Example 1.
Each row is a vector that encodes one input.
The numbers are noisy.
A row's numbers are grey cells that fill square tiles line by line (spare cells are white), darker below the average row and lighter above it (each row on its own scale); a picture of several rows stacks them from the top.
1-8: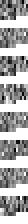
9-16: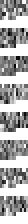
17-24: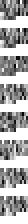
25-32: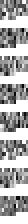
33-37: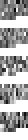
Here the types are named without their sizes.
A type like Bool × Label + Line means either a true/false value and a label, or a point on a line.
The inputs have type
Tree.
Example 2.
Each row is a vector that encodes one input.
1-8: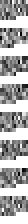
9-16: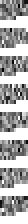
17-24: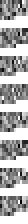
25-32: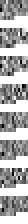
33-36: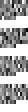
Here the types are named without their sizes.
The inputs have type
Line.
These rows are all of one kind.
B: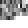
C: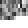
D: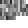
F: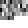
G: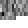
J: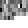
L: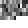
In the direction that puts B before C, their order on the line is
D, B, F, J, C, L, G.
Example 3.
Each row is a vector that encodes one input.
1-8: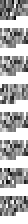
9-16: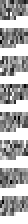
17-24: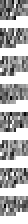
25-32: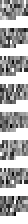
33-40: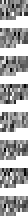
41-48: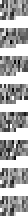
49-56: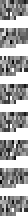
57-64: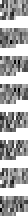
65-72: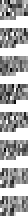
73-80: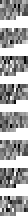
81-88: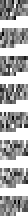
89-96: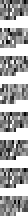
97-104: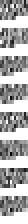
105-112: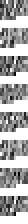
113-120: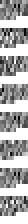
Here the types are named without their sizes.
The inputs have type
Line.
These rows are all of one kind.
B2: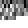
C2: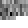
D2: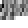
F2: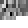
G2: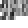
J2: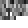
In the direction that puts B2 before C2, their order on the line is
B2, J2, F2, C2, D2, G2.
